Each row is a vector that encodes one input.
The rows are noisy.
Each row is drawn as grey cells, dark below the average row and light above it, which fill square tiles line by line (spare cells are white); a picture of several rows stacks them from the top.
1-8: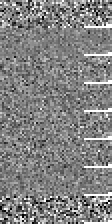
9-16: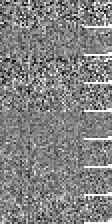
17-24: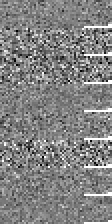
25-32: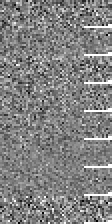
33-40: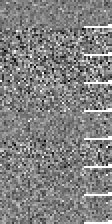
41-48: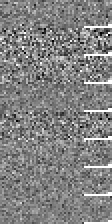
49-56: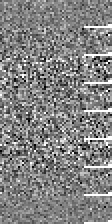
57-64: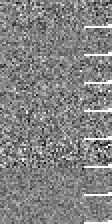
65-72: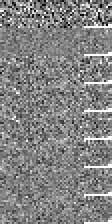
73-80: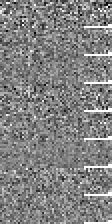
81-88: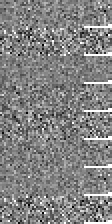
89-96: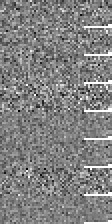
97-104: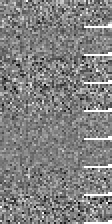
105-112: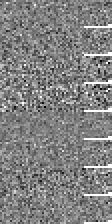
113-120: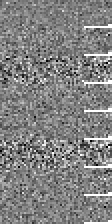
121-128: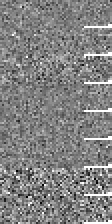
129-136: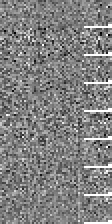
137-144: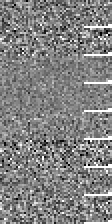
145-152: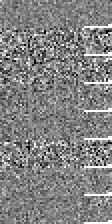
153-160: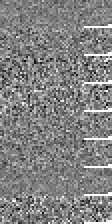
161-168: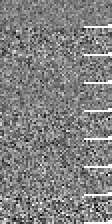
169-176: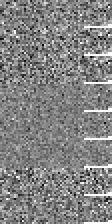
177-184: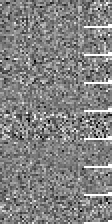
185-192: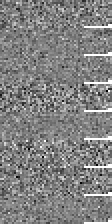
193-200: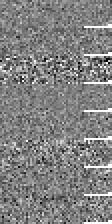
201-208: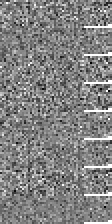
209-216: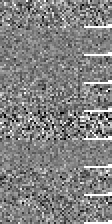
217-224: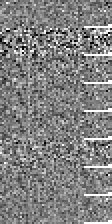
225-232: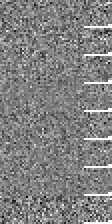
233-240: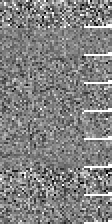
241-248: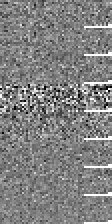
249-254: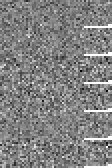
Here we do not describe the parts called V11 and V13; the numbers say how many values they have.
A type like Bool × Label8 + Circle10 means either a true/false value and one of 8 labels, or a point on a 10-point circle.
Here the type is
Bool × V13 + Line10 × V11.
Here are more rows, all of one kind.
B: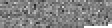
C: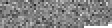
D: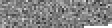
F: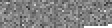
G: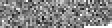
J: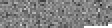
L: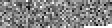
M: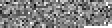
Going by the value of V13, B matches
D and F.
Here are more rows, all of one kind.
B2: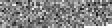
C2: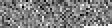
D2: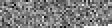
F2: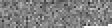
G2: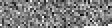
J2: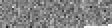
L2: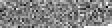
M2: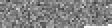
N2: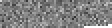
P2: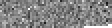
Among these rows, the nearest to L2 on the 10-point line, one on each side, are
G2 and N2.
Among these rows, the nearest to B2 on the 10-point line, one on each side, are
C2 and D2.
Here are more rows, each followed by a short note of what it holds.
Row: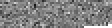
a true/false value and a value of V13
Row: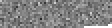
a point on a 10-point line and a value of V11
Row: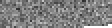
a true/false value and a value of V13
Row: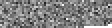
a point on a 10-point line and a value of V11
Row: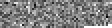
a true/false value and a value of V13
